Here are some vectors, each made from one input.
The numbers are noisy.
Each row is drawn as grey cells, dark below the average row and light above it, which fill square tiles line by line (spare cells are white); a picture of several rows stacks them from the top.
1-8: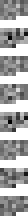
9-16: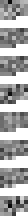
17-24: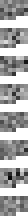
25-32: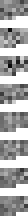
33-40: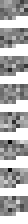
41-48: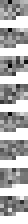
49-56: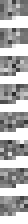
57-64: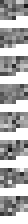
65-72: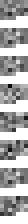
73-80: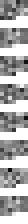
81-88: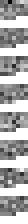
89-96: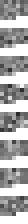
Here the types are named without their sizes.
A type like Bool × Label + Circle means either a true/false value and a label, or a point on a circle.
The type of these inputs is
Line + List(Circle).
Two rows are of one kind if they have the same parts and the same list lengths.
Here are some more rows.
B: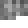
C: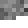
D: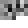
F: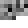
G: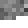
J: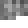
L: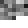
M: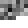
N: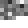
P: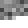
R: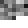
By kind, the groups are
B, J
C, G, P
D, F, M, N
L, R

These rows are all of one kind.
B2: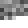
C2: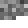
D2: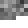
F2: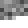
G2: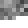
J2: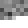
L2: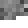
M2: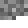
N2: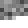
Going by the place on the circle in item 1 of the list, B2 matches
F2, J2 and N2.
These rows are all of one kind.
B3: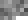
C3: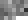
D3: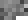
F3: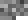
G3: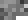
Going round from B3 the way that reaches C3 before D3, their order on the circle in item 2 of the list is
B3, C3, D3, G3, F3.
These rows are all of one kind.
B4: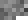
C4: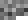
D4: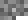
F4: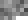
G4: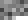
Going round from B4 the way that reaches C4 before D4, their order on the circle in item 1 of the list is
B4, F4, G4, C4, D4.
